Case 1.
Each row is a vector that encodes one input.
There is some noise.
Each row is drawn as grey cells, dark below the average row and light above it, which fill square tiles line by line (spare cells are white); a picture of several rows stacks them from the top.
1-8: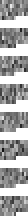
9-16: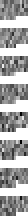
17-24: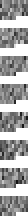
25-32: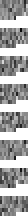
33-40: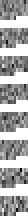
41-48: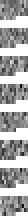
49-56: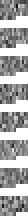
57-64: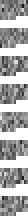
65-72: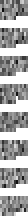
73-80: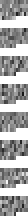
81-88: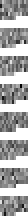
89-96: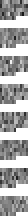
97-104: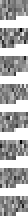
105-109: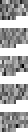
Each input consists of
a point on a 5-point line, together with either a point on an 11-point circle, or a point on a 5-point line.
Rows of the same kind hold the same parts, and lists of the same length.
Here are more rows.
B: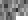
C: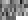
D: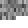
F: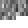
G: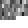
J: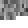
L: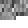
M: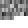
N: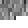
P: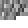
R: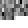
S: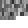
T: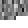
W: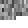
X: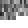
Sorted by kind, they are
B, C, D, F, G, J, L, N, P, S, T, W, X
M, R

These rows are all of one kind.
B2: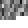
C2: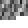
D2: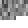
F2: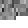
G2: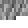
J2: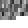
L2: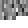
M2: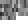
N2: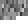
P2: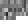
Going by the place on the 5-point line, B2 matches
C2 and J2.
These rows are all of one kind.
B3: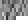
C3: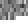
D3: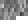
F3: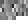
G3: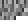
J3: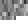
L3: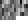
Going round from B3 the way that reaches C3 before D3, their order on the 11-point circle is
B3, C3, F3, L3, D3, J3, G3.
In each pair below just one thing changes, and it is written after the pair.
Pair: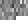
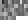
the place on the 11-point circle
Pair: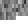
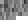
the place on the 11-point circle
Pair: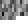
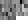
the place on the 11-point circle
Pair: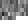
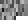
the place on the 5-point line
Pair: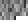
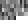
the place on the 5-point line
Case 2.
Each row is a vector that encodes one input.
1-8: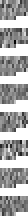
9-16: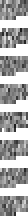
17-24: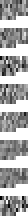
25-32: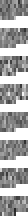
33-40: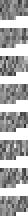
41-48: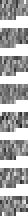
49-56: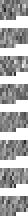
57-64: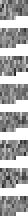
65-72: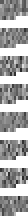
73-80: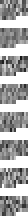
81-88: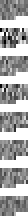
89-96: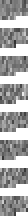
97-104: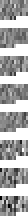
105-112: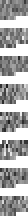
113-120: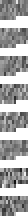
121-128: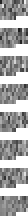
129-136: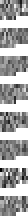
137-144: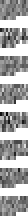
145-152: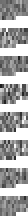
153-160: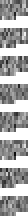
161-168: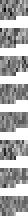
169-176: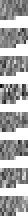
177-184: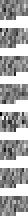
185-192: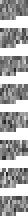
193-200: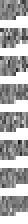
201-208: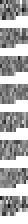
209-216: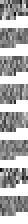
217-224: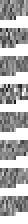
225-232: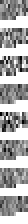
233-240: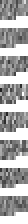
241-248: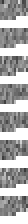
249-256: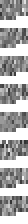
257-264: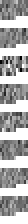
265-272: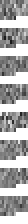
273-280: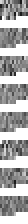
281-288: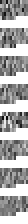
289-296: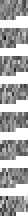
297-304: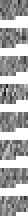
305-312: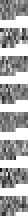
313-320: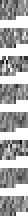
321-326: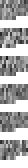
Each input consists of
either a point on a 5-point circle and a true/false value, or a point on an 8-point line.
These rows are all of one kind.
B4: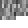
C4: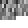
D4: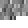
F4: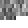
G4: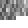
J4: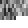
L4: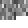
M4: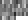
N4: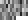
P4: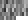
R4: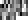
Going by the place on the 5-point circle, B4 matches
C4 and P4.
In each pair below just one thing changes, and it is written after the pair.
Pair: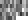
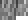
the true/false value
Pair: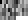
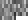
the place on the 5-point circle
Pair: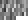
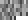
the place on the 5-point circle
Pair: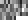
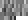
the place on the 5-point circle
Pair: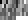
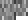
the place on the 5-point circle
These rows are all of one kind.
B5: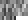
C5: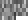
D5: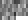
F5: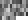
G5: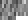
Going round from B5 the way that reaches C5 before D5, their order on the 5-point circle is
B5, C5, G5, F5, D5.
